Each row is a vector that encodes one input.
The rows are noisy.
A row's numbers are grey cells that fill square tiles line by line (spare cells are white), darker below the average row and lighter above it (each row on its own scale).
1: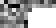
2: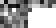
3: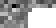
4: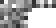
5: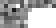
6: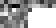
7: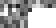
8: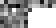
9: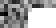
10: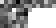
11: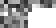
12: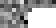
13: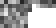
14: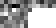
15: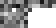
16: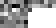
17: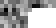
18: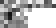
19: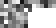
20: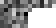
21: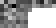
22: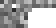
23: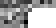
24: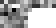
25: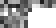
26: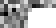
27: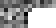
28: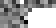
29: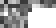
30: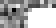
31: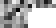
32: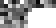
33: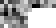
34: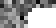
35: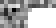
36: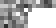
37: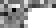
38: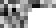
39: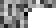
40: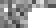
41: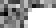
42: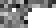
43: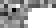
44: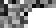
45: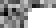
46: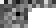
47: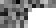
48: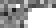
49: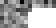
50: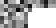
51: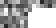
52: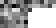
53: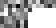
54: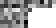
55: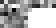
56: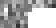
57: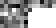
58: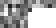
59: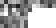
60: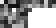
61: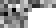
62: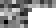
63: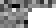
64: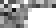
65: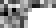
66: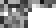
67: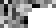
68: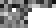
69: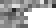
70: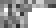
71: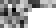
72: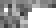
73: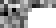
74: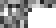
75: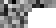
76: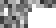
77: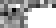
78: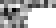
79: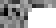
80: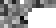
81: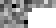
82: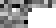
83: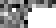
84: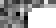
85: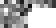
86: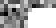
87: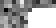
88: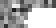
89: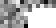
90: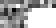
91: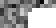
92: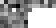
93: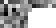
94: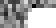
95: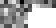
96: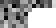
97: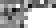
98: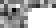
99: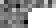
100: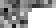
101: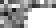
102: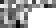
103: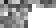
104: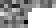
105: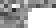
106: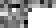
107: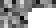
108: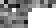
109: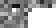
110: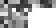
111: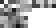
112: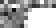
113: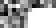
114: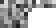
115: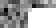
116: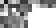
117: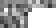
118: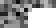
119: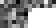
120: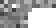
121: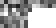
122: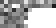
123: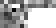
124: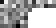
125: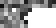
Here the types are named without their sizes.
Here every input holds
four true/false values, together with either a label, or a point on a line.
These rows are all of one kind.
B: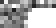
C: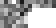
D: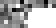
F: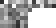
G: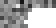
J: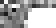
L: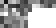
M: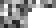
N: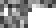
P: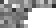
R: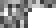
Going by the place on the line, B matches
F, M, P and R.
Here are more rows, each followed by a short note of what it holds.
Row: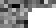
a label and four true/false values
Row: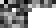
a label and four true/false values
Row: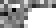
a point on a line and four true/false values
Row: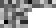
a label and four true/false values
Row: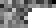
a label and four true/false values
